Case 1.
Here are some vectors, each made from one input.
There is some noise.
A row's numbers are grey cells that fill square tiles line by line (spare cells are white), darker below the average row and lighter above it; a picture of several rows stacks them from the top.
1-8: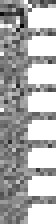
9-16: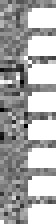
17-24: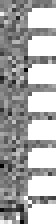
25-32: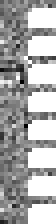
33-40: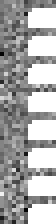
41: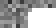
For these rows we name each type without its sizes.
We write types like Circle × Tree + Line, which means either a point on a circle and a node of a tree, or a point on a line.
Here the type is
List(Line).
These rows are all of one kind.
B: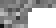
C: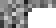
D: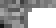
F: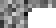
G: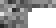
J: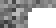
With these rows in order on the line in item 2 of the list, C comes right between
F and J.
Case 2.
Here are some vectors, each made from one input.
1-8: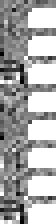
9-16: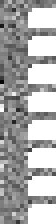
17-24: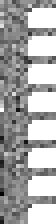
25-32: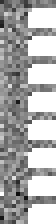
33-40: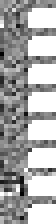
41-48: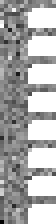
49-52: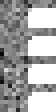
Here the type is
List2(Line5).
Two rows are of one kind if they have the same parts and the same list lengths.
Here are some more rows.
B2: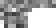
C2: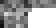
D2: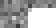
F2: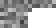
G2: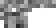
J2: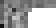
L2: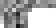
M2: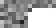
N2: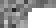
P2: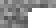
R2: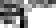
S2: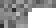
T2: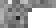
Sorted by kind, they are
B2, D2, G2, L2
C2, F2, J2, M2, N2, P2, S2, T2
R2

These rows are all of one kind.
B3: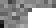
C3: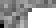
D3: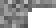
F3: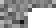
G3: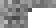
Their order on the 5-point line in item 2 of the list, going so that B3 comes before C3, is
D3, F3, G3, B3, C3.
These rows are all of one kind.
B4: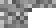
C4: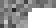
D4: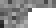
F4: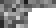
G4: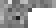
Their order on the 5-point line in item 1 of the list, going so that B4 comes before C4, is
B4, G4, D4, C4, F4.
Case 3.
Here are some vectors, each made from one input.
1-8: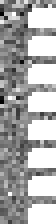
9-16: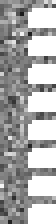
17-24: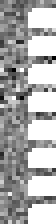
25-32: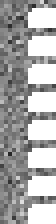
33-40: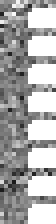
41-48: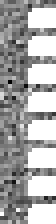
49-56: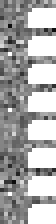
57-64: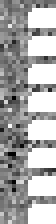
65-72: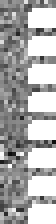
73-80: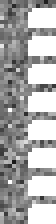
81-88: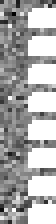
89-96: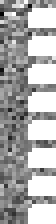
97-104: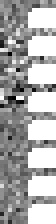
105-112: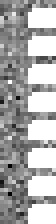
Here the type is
Bool × Bool × Bool × Bool × Label12.
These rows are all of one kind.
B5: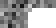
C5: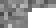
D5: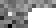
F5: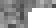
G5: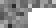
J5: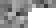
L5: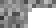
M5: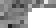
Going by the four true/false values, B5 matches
G5 and M5.
